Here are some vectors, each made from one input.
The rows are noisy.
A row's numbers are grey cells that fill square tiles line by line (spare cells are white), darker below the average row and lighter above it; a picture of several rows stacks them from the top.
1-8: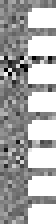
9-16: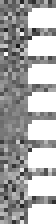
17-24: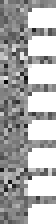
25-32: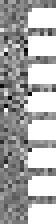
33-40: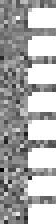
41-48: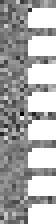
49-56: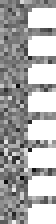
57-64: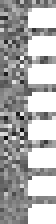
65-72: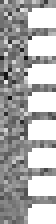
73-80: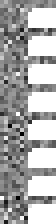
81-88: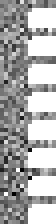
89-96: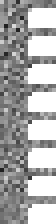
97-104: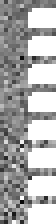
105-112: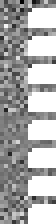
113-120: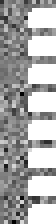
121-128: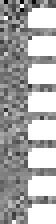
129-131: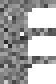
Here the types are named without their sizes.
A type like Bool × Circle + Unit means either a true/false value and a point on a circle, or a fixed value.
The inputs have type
((Bool × Bool × Bool + Line) × Label + Circle) × Label.
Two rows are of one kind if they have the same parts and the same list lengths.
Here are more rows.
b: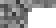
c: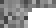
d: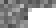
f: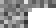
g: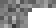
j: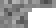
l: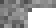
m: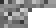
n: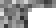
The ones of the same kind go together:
b, g, l
c, d
f, j, m, n

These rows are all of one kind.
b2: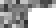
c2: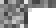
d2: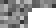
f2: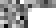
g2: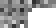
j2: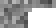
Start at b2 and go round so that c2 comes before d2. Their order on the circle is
b2, j2, f2, g2, c2, d2.
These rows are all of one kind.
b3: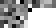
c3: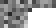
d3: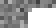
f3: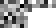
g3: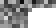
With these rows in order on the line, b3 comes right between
c3 and f3.
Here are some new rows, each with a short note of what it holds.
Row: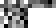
a point on a circle and a label
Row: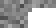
two labels and a point on a line
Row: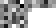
two labels and three true/false values
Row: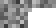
two labels and three true/false values
